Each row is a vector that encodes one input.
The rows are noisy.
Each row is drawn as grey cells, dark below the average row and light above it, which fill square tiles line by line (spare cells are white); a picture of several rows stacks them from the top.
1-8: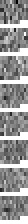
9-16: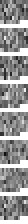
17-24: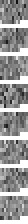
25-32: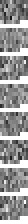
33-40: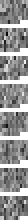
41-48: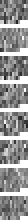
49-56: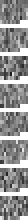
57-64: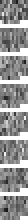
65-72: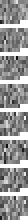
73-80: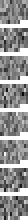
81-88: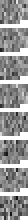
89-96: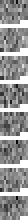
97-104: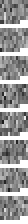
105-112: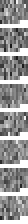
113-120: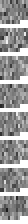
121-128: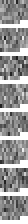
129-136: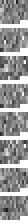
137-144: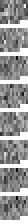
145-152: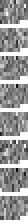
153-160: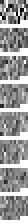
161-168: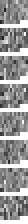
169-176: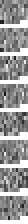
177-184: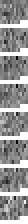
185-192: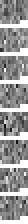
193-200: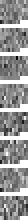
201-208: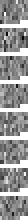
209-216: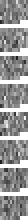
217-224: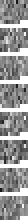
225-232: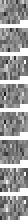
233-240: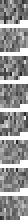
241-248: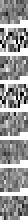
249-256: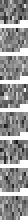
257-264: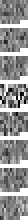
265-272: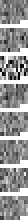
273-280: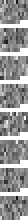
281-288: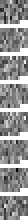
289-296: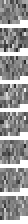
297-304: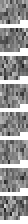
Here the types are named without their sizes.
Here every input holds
a list of items, each either a point on a circle, or a point on a line.
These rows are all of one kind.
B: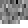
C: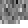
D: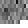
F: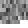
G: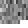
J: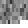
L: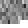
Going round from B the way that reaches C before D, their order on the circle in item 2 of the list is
B, L, C, J, F, D, G.
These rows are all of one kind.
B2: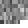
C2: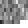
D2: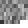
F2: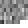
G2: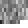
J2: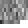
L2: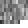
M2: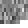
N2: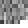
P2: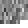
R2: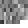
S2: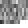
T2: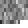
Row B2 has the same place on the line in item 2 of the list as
L2, N2, P2 and T2.
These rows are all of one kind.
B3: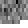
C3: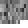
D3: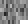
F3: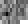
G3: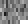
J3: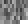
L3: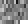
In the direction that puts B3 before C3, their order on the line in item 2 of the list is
F3, B3, J3, D3, G3, L3, C3.
